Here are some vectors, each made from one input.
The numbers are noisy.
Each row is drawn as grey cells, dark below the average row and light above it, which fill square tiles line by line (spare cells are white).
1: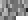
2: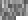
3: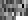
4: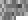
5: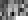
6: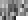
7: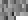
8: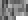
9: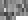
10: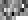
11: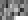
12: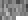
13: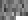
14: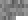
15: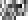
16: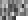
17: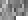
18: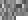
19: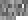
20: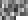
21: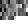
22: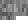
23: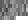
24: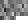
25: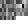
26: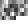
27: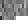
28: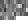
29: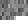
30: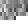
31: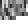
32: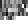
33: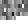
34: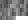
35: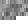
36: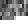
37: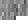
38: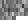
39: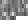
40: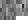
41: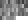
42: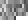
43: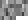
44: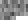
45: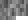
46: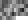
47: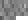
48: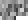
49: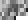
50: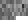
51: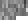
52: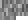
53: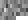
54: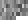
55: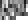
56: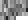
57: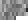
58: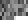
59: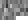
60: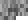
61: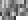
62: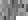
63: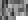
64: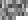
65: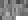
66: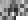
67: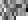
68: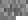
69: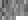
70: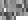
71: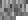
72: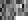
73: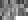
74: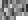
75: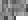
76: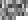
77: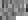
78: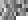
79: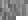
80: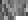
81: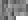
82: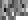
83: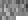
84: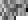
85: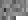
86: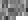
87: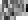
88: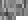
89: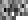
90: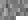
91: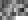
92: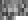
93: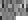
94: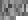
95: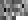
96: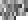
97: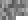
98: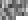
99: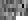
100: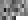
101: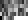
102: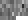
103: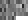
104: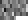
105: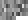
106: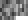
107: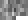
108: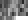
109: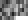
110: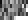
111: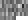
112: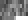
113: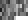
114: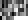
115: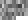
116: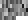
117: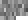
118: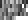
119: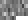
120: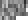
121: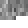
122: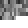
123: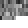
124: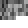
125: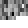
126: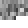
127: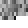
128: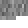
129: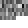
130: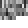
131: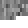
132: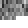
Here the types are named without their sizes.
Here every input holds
a label.
